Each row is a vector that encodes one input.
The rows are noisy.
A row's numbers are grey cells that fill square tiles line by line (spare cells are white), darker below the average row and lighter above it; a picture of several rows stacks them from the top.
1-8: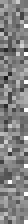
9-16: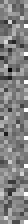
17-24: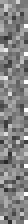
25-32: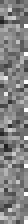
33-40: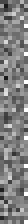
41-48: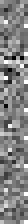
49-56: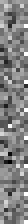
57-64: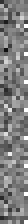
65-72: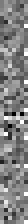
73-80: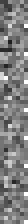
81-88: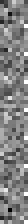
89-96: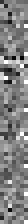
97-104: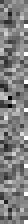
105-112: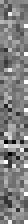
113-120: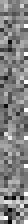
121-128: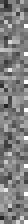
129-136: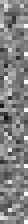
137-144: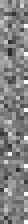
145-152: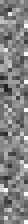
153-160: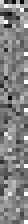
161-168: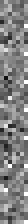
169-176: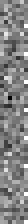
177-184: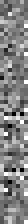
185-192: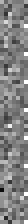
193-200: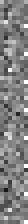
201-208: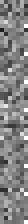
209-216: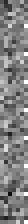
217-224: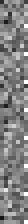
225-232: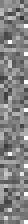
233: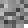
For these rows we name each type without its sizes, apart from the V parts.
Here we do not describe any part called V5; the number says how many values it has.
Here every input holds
a list of items, each a true/false value and a value of V5.
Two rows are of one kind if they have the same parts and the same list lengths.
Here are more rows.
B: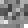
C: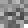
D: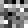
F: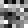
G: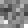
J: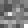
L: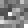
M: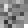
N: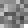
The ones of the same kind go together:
B, G, J, L
C, M, N
D, F

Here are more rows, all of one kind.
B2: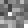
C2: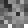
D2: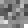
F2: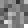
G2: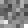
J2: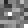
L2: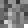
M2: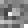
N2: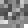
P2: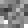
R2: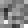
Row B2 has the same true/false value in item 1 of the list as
J2 and M2.
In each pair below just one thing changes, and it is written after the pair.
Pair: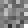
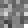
the true/false value in item 2 of the list
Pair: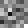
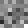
the true/false value in item 2 of the list
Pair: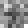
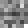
the value of V5 in item 2 of the list
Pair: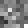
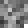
the true/false value in item 2 of the list
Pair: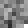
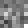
the true/false value in item 1 of the list
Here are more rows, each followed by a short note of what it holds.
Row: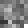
a list of two items
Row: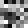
the empty list
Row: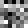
the empty list
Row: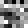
the empty list
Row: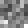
a list of one item
